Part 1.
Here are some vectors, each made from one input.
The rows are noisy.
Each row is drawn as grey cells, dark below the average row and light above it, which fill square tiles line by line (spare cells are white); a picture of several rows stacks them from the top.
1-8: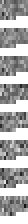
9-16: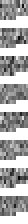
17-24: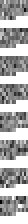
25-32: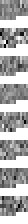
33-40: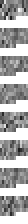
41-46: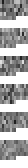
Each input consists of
a node of a 10-node tree.
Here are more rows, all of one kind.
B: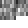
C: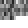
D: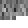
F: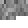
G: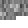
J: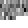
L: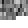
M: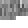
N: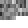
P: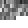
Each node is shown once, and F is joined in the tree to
B, G, M and N.
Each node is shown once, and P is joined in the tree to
B.
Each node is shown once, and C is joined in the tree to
J.
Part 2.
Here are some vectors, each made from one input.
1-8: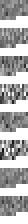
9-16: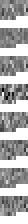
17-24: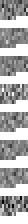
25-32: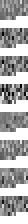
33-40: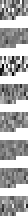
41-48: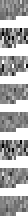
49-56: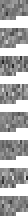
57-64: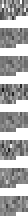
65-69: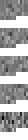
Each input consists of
either a fixed value, or three true/false values.
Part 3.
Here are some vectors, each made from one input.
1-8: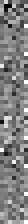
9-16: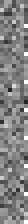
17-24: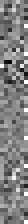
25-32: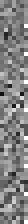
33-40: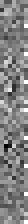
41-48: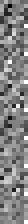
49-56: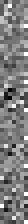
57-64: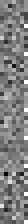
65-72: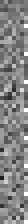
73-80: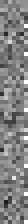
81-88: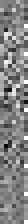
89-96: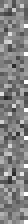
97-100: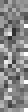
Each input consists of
three true/false values.
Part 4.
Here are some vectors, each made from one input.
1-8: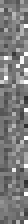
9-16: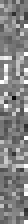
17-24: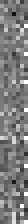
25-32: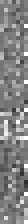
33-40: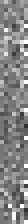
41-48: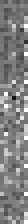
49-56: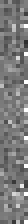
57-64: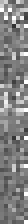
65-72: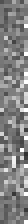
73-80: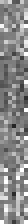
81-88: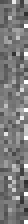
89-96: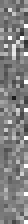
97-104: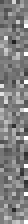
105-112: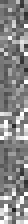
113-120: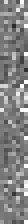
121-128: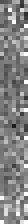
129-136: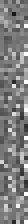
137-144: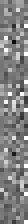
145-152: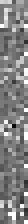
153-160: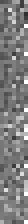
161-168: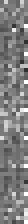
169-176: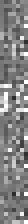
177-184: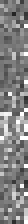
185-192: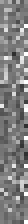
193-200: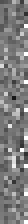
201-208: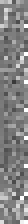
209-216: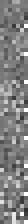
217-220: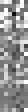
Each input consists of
either a fixed value, or four true/false values.
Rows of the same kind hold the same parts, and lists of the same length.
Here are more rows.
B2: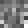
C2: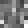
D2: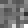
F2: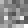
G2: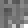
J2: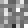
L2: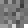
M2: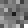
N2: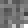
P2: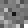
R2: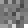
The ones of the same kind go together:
B2, C2
D2, F2, G2, J2, L2, M2, N2, P2, R2

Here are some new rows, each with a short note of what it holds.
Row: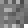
four true/false values
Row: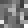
a fixed value
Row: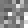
four true/false values
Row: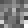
a fixed value
